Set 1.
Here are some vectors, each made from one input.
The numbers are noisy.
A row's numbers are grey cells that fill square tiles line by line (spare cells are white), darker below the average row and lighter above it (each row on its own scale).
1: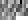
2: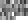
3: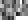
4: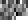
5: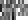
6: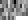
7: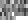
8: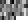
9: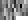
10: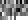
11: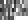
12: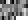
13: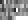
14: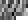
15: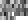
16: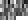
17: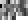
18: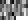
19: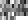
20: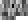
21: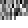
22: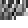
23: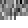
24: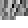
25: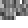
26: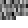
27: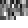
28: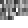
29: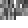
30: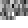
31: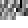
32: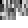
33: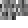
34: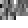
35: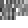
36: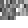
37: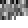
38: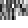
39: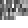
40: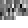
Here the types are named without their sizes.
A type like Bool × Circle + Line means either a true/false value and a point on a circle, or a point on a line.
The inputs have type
Bool × Bool × Bool.
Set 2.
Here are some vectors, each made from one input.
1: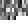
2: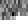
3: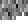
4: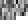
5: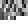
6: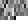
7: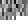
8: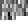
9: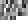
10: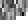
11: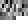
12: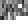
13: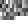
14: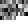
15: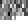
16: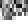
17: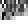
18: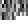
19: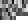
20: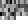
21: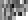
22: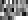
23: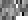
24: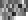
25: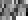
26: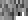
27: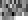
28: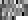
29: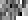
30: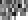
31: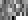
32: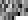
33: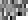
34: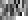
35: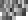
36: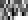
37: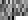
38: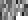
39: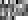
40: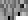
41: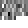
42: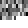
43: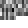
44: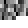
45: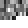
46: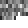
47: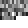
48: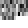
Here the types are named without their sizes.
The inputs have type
Line.
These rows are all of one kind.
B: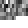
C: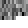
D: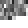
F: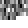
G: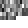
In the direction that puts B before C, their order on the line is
D, G, B, C, F.
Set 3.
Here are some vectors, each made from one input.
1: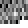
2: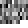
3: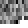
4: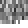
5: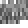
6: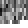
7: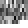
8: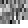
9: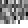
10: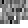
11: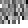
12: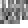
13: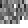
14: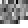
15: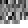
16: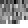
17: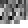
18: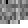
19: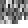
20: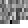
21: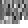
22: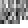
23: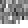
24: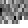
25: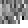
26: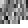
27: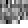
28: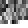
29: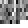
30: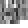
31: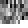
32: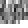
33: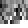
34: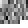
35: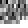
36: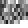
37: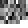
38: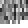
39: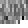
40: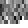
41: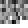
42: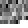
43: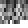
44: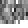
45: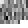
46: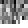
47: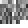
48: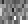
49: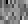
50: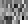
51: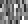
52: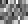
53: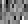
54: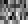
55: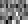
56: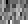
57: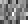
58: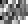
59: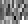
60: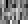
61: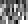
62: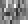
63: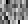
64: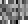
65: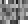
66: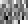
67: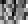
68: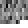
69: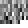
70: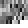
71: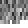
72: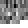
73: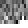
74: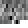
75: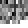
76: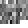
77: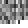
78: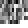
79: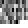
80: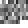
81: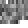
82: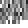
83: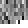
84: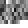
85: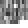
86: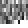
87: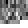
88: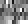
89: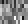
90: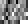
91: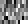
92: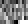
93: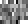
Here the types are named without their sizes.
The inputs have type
Line.
